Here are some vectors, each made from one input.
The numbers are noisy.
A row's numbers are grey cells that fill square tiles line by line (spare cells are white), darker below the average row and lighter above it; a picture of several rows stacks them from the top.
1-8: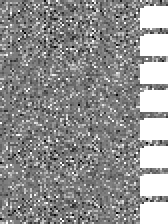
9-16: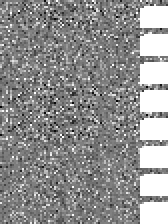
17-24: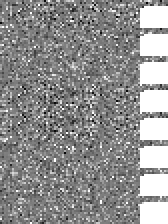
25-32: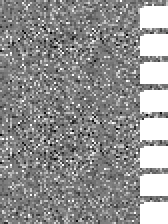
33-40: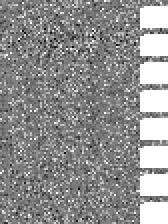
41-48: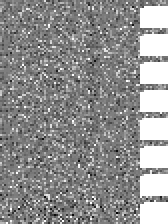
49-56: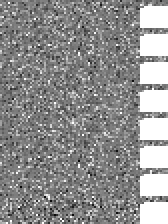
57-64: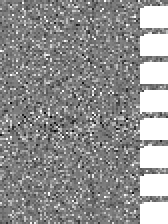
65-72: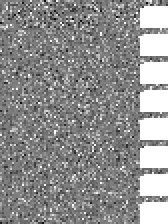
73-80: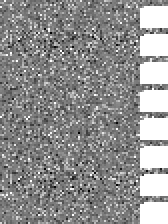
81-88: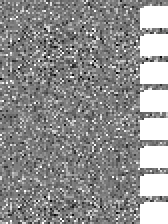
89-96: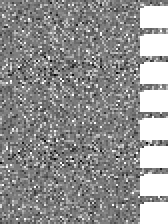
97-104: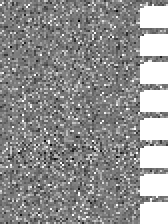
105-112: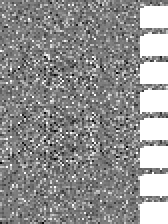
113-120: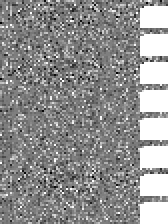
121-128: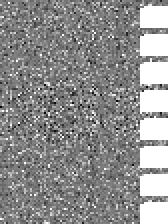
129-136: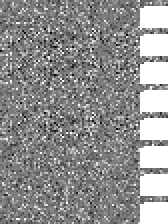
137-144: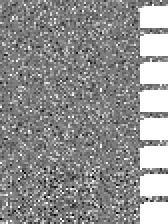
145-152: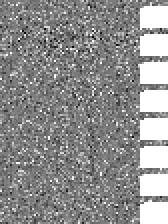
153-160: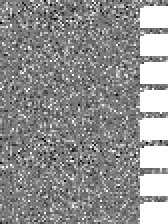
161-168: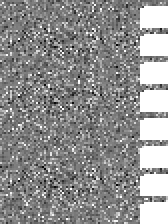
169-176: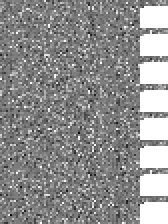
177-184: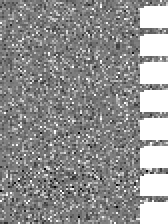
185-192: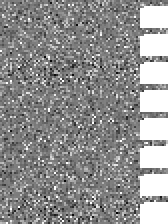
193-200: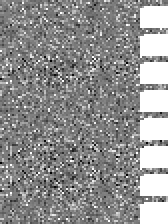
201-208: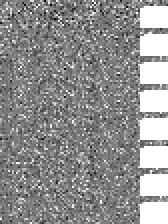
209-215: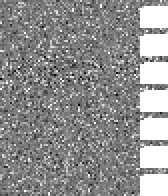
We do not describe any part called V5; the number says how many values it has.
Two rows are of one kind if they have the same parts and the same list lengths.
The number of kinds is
3.
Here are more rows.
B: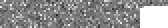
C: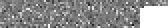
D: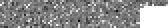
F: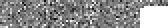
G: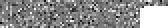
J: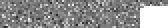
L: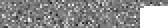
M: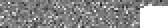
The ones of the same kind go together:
B, C
D, J, L, M
F, G

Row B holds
two labels (each one of 4) and a value of V5.
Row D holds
a value of V5.
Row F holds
a point on a 6-point line.
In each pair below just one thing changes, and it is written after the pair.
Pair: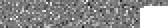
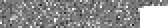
the value of V5
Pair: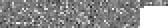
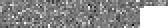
one of the two labels
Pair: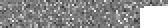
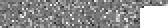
one of the two labels
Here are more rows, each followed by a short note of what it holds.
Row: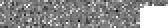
a value of V5
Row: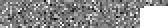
a point on a 6-point line
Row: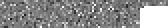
a value of V5
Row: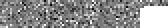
a point on a 6-point line
